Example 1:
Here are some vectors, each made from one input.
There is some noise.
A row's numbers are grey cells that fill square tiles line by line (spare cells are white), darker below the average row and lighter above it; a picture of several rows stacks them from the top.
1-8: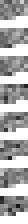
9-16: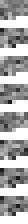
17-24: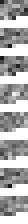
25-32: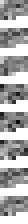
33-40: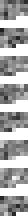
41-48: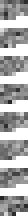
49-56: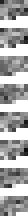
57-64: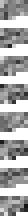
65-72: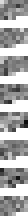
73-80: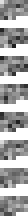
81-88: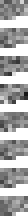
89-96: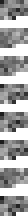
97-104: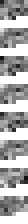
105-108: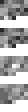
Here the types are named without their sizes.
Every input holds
either a label, or a point on a line.
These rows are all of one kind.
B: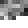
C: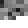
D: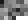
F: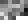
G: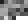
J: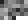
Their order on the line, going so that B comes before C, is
F, B, G, J, D, C.
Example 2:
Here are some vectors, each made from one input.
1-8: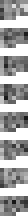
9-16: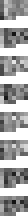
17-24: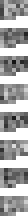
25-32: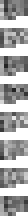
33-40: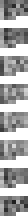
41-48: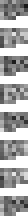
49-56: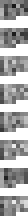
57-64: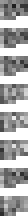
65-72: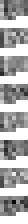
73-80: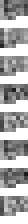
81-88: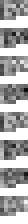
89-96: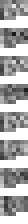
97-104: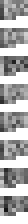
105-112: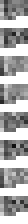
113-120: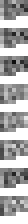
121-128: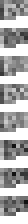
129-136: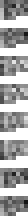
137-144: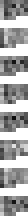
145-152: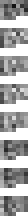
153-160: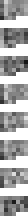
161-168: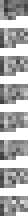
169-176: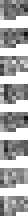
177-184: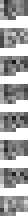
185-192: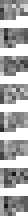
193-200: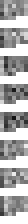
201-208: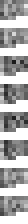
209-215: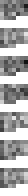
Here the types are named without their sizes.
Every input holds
a point on a line and a true/false value.
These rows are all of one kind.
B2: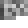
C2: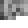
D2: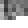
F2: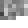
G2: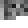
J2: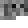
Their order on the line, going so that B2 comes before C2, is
D2, B2, J2, C2, G2, F2.
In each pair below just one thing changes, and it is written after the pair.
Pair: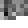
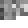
the true/false value
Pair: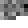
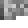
the true/false value
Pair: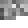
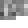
the place on the line
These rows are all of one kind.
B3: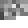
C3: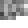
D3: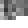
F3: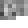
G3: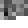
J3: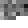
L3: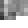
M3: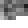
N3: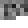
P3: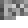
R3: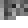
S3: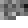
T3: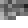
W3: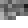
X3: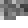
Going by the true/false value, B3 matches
C3, F3, L3 and P3.
